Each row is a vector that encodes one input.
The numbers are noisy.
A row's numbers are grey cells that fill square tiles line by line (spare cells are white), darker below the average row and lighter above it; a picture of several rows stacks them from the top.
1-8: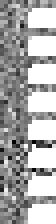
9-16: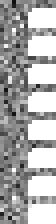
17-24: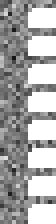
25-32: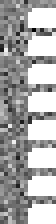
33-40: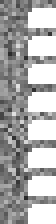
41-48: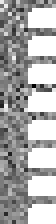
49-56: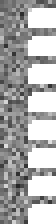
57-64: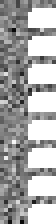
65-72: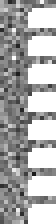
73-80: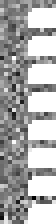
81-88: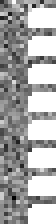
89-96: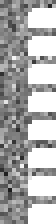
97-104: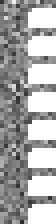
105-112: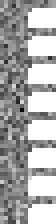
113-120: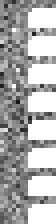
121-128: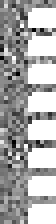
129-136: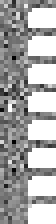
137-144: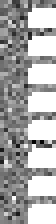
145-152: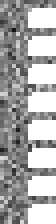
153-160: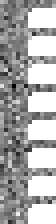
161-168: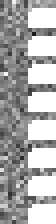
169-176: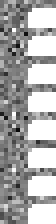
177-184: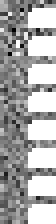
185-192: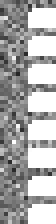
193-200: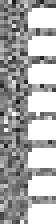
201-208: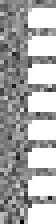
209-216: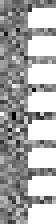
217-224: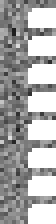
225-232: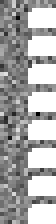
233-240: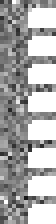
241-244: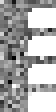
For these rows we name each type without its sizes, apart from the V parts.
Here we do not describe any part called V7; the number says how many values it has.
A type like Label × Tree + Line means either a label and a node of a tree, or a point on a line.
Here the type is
List(Bool × V7).
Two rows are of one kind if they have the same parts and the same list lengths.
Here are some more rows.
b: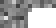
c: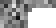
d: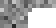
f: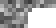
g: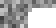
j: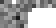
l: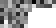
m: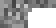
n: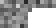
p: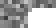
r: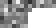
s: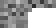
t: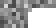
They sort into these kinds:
b, c, j
d, f, g, m, n, p, r, s, t
l

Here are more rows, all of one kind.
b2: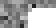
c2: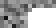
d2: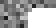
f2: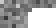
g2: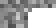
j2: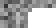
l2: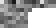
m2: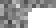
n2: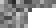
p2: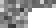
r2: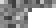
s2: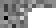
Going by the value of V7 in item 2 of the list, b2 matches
l2 and r2.
